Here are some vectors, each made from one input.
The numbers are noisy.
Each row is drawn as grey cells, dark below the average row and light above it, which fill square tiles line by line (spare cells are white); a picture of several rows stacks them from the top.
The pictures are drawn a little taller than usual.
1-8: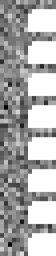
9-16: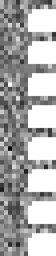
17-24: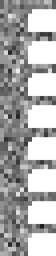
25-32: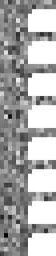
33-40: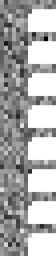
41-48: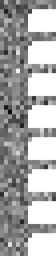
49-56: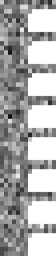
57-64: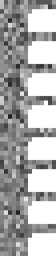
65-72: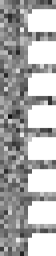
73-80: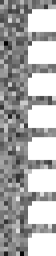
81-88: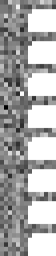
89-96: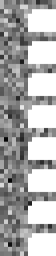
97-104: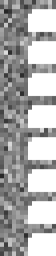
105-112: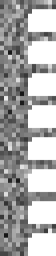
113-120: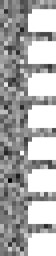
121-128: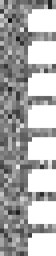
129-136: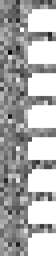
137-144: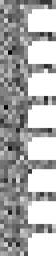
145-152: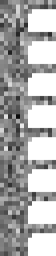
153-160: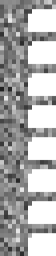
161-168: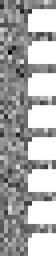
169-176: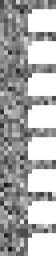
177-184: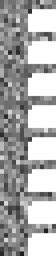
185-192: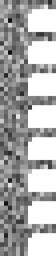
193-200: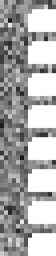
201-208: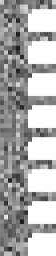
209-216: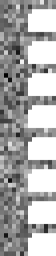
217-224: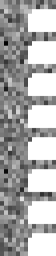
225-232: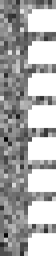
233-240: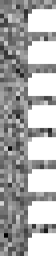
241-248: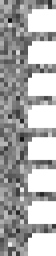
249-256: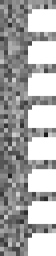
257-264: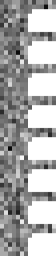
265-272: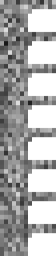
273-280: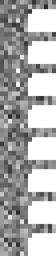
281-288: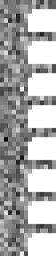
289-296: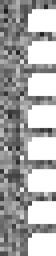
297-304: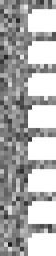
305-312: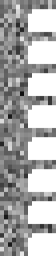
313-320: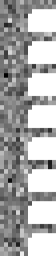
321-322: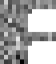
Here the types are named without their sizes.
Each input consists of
a node of a tree, together with either a point on a circle and a true/false value, or a fixed value.
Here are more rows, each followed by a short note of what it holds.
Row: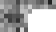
a node of a tree
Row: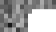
a point on a circle, a node of a tree and a true/false value
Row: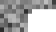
a point on a circle, a node of a tree and a true/false value
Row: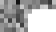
a node of a tree
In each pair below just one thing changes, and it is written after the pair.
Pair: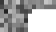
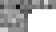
the true/false value
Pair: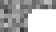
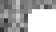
the place on the circle
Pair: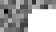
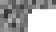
the true/false value
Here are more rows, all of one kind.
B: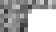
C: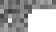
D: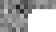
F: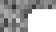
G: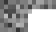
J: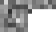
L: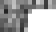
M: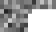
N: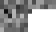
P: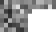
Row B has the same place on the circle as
C, M and P.
